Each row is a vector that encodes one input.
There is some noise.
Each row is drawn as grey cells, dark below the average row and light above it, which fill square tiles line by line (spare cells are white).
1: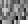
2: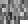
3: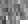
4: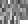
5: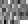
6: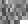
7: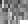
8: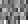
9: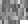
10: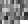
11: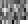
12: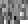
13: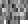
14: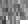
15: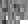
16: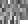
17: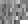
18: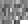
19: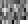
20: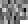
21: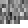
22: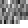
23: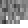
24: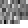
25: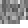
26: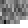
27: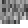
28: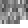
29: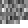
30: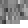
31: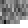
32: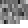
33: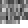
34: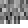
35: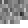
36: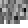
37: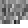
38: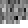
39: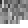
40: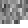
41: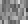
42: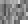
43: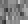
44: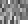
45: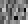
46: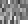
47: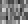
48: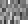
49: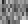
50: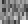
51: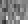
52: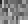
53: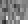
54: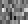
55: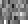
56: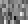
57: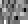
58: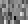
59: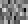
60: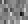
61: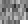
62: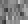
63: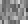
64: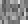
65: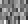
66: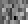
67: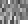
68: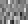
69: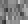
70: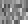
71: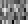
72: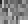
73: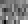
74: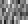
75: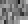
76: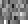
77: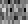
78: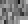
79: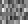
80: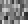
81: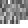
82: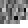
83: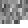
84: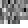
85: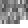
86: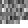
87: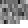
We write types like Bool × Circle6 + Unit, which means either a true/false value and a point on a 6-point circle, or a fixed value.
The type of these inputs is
Line5 × (Line5 + Tree7).
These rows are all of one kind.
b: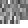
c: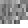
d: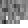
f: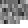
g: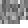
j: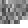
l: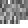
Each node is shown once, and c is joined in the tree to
d and g.
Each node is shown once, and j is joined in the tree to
f.
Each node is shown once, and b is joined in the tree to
d and l.
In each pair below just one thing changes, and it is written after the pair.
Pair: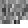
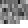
the place on the 5-point line
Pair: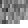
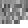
the place on the 5-point line
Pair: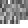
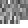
the node of the tree
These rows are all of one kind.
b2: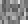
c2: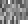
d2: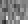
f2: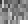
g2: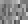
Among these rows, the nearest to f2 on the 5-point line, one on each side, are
c2 and d2.
